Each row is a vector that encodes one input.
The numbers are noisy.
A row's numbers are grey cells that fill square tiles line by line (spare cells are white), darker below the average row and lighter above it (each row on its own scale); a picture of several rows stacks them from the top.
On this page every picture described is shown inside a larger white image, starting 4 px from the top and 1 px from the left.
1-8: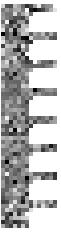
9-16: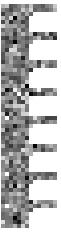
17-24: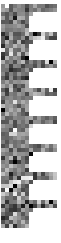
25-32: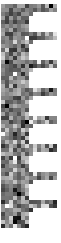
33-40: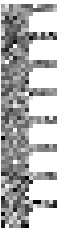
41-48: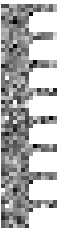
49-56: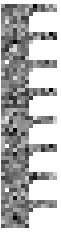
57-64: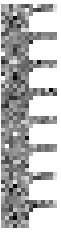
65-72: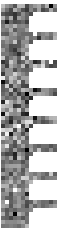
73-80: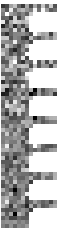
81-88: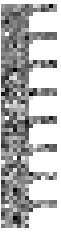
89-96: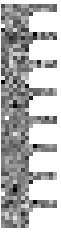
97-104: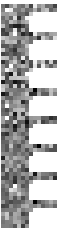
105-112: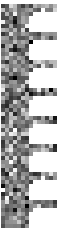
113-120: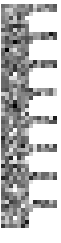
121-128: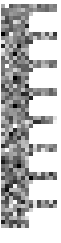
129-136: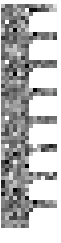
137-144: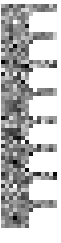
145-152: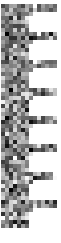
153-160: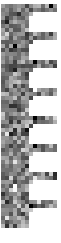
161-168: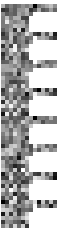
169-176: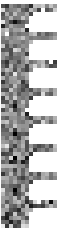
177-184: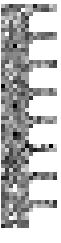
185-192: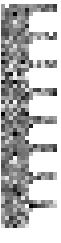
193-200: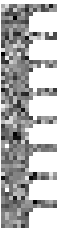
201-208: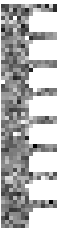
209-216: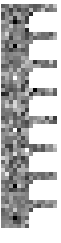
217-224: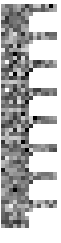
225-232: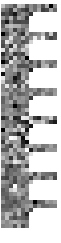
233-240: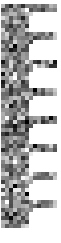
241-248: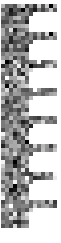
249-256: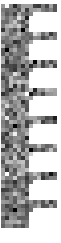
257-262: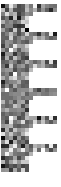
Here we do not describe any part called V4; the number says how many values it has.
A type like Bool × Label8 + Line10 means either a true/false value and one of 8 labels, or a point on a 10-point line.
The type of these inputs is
Circle16 + (Label6 + Line6) × V4.
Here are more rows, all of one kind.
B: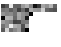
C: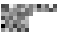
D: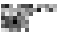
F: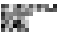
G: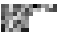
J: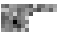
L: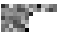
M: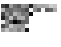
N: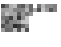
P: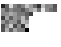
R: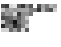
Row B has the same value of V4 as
C, D and R.
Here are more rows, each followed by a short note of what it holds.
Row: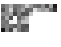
one of 6 labels and a value of V4
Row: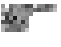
a point on a 16-point circle
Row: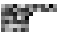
a point on a 16-point circle
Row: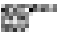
a point on a 16-point circle
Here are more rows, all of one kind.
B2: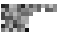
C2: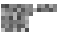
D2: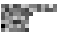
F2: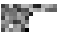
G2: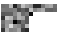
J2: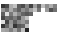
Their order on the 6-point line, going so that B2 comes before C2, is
J2, B2, D2, G2, C2, F2.
